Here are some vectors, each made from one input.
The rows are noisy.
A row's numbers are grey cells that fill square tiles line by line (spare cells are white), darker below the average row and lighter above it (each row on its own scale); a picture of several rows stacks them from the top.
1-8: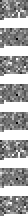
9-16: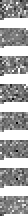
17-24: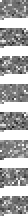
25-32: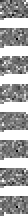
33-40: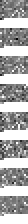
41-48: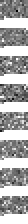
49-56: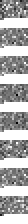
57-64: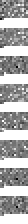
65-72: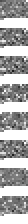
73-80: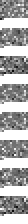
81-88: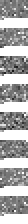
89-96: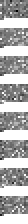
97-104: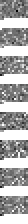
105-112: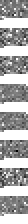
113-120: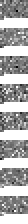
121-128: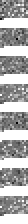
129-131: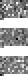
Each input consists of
either a point on an 8-point line and a true/false value, or a point on a 13-point line.
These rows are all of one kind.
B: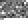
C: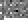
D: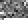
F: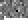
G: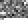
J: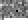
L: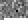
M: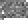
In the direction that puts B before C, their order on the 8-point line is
J, M, L, B, F, G, D, C.
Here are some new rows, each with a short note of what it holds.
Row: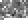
a point on a 13-point line
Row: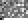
a point on a 13-point line
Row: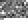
a point on an 8-point line and a true/false value
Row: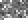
a point on a 13-point line
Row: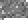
a point on an 8-point line and a true/false value
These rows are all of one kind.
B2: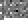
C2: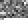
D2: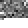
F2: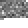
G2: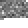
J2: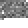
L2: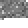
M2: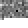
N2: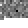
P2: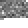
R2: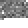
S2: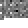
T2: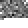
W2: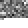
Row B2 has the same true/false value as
M2, N2 and S2.
